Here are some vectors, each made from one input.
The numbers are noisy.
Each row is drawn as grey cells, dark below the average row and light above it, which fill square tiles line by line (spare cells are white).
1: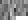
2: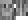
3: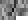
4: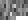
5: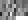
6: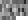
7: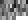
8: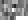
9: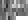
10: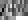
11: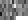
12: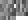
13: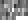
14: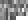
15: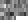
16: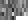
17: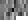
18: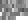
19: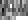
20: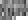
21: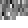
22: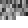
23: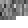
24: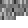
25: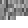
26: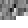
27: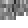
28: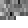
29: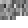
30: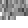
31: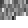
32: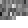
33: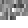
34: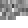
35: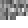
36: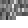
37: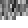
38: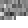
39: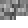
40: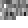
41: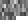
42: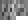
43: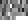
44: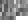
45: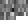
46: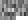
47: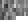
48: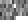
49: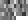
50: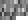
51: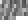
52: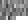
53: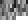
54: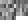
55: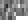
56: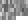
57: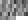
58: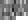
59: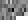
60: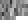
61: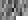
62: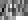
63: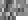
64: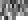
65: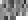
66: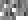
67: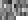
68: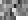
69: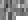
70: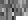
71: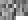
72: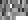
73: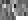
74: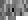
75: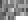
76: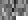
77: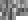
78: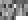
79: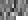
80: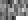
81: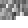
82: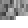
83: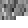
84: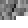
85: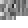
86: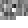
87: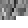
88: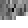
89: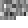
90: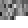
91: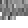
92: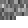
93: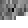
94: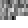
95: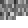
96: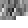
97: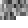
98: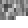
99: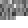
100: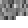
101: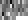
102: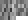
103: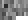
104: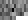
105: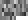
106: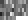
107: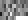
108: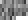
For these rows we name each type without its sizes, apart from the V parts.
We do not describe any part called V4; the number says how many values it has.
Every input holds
a label and a value of V4, together with a list of points on a circle.
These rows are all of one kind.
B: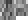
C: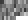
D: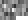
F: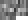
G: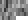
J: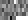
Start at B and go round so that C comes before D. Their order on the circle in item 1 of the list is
B, G, J, C, F, D.
